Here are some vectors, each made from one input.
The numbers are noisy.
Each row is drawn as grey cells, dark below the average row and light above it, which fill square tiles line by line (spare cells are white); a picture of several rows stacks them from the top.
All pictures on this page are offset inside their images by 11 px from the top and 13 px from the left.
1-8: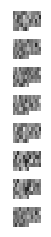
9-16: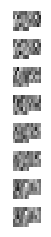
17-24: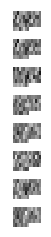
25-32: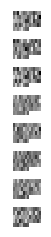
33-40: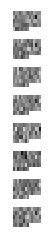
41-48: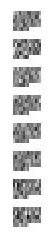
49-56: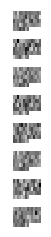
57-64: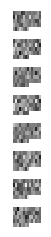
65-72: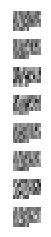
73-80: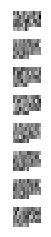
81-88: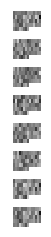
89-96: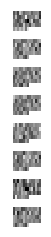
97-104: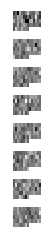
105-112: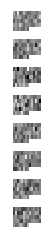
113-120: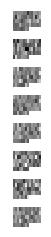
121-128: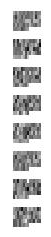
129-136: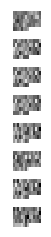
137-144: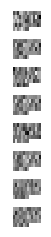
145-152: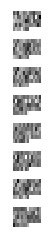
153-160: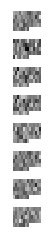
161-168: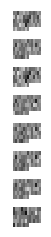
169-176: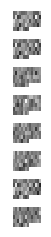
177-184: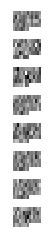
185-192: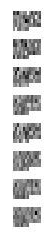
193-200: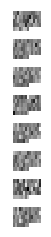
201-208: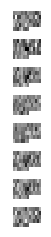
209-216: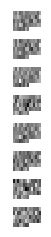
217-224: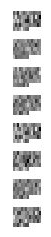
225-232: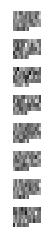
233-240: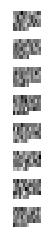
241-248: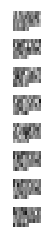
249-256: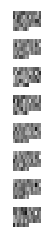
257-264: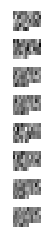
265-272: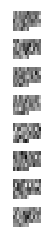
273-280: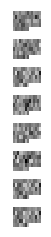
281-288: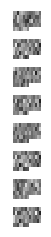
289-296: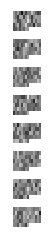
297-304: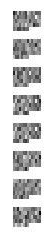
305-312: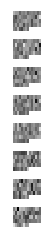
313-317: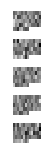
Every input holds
a true/false value, together with either a point on a 10-point circle, or a point on an 11-point line.
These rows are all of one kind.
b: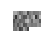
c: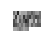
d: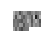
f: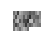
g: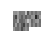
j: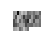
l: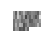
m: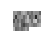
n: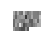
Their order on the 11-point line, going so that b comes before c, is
n, l, f, j, b, d, g, c, m.
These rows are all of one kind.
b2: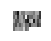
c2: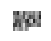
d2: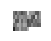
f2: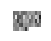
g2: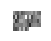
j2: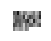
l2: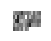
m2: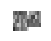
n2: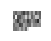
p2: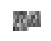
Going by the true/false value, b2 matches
c2 and j2.
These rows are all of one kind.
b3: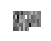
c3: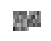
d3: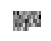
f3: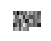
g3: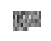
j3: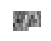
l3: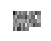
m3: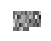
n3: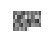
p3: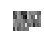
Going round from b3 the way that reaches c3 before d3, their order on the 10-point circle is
b3, j3, f3, c3, p3, l3, m3, d3, g3, n3.
